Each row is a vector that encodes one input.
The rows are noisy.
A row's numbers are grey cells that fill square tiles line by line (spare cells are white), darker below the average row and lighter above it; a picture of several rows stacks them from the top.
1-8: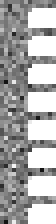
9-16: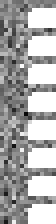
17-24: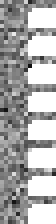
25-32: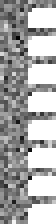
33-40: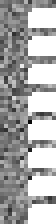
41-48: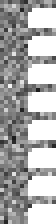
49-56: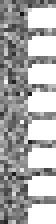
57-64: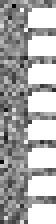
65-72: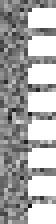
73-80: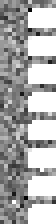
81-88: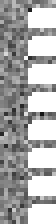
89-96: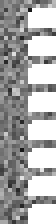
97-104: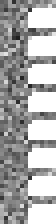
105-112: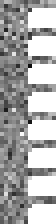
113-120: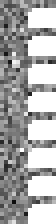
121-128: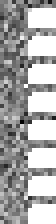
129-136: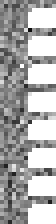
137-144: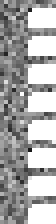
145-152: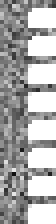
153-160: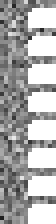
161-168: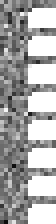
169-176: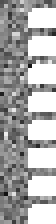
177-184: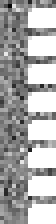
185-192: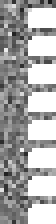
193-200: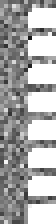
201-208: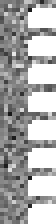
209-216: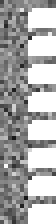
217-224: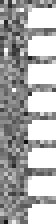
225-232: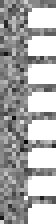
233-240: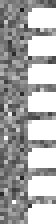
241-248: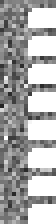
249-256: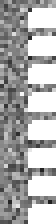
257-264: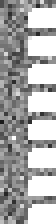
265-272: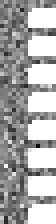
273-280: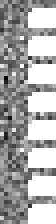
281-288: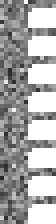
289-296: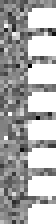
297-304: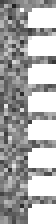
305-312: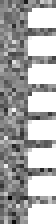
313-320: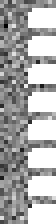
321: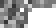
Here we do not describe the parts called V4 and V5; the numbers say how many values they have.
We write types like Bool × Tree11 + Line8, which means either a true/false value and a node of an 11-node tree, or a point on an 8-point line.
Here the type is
Label7 × (Line8 + V5) × V4.
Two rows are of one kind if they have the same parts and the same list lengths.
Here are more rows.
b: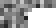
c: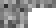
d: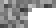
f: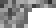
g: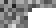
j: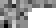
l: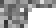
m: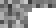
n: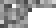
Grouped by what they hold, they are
b, c, f, j, m
d, g, l, n

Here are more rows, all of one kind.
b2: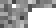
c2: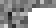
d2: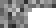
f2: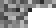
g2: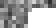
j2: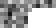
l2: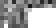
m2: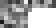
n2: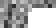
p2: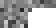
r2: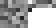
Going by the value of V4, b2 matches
c2 and j2.
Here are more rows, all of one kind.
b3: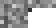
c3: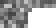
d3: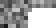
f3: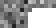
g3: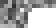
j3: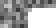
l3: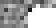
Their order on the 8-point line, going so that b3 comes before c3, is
g3, d3, j3, f3, l3, b3, c3.
